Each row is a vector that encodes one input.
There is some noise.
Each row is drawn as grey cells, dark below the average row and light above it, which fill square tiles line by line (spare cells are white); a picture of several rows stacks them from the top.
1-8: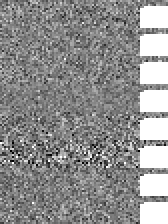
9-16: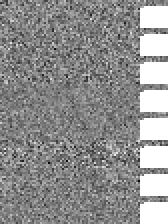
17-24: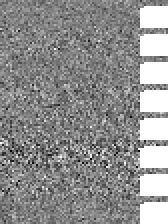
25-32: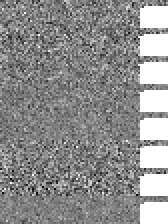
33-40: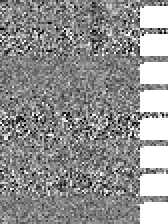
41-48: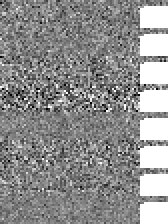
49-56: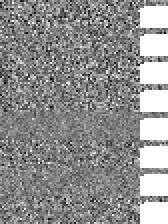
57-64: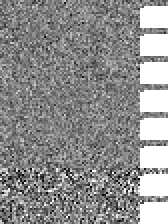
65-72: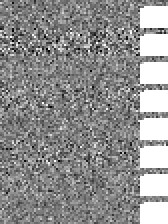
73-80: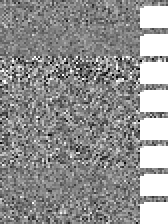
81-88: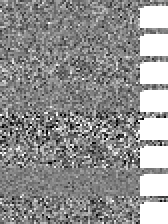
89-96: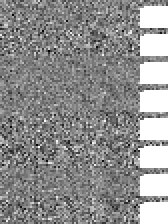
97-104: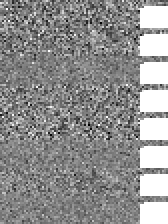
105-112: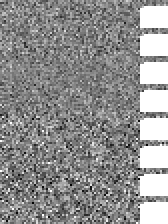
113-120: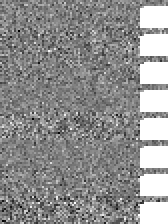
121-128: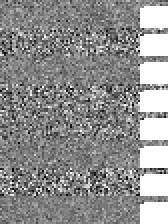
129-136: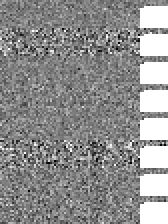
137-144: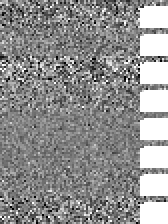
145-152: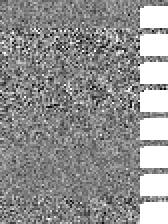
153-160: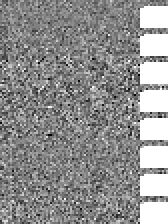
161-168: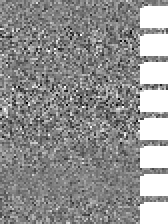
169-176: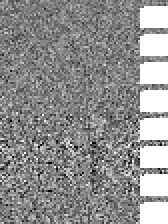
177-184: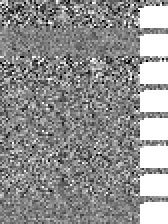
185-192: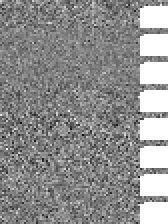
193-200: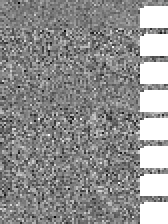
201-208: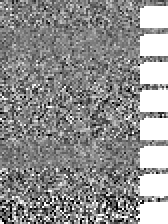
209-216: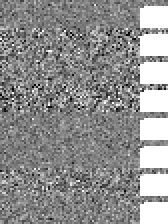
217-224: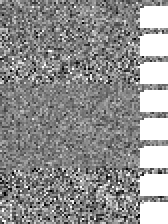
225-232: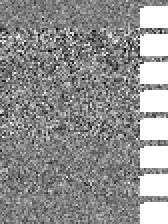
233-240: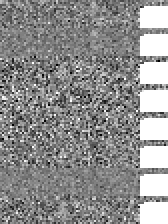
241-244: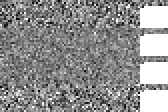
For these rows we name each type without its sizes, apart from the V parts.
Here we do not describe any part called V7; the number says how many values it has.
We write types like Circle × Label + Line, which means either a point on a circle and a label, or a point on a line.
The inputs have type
Circle × (Tree + V7).
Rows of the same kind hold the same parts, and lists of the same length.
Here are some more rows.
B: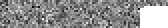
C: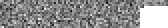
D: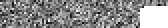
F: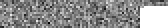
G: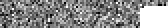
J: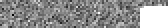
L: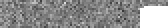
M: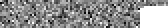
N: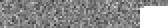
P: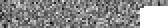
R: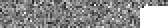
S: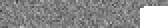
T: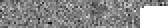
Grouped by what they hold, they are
B, D, F, G, M, P, S, T
C, J, L, N, R

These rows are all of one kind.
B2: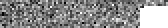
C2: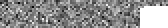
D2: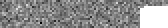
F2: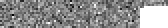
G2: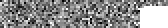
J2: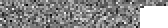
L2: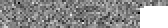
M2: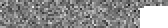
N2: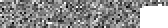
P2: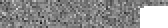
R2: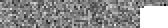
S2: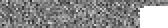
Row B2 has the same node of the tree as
C2 and L2.
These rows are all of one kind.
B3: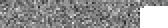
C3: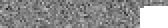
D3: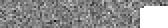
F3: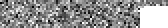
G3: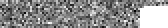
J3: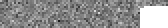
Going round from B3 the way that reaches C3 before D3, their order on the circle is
B3, J3, F3, C3, G3, D3.
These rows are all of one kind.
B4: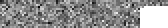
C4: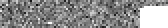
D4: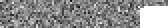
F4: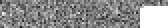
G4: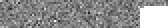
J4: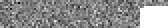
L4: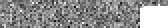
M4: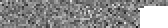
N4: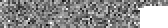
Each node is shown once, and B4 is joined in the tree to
M4 and N4.
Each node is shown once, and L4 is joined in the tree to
M4.
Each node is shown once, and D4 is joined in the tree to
G4.
